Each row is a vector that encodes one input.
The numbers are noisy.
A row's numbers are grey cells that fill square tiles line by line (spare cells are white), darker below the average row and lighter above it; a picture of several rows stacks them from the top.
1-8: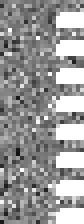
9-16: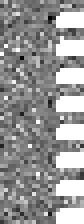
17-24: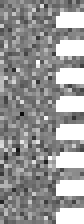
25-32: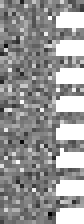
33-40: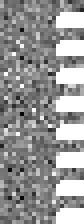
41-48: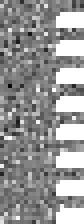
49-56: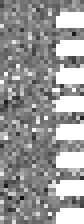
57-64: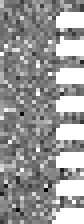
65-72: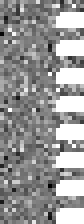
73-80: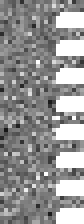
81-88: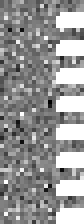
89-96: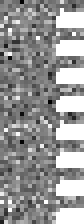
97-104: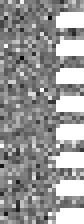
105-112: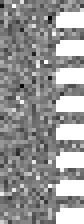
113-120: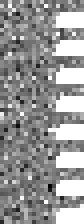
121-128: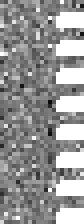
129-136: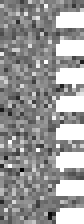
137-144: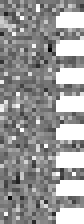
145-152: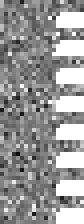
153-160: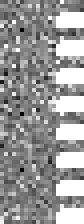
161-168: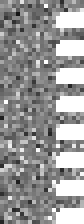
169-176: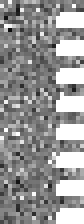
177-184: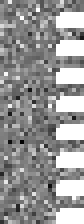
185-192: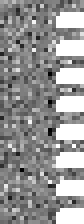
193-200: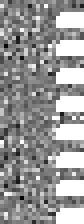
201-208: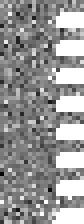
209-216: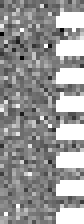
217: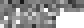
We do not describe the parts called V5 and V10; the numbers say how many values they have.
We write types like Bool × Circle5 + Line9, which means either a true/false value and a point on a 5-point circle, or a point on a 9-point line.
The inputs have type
(Bool × Bool × Bool × Bool + V10) × (Line6 + V5).
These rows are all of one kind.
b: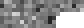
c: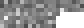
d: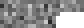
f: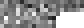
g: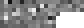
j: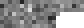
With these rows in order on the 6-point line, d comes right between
g and j.
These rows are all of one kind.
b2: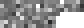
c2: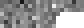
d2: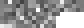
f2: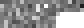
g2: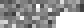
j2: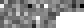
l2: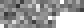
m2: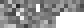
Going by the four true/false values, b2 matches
g2 and m2.
